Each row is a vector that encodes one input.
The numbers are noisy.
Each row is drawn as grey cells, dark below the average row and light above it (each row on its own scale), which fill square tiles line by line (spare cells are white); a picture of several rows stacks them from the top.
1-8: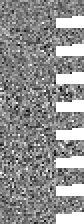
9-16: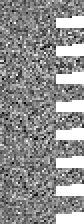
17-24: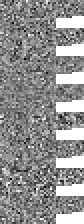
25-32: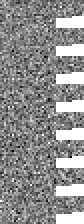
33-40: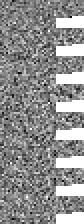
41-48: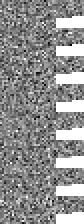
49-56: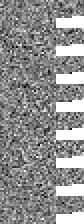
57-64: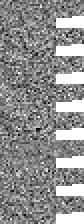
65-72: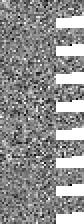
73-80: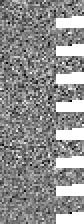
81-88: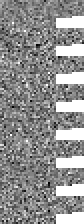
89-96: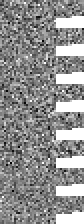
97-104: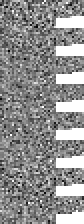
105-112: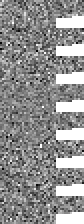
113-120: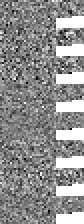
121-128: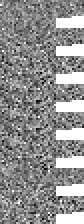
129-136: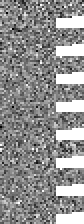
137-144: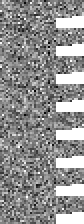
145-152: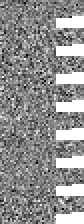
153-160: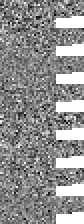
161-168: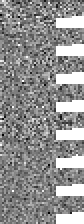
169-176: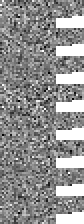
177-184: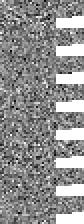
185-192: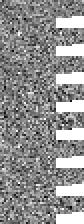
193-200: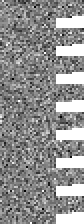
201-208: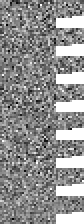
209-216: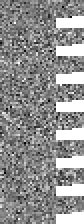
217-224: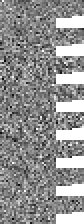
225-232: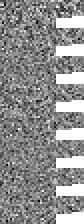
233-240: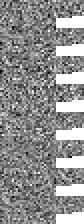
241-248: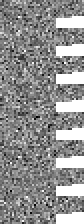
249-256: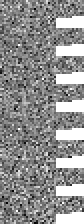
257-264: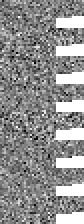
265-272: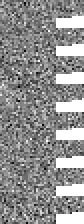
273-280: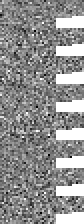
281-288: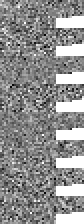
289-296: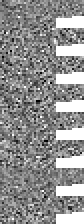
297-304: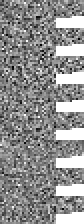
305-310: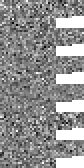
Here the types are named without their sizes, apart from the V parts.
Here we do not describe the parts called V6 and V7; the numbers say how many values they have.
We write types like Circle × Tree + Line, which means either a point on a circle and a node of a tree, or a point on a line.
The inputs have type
Bool × V7 + List(Label × V6).
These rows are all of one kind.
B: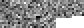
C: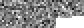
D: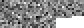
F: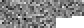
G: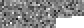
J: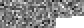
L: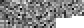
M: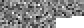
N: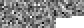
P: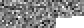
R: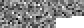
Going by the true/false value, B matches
J and L.
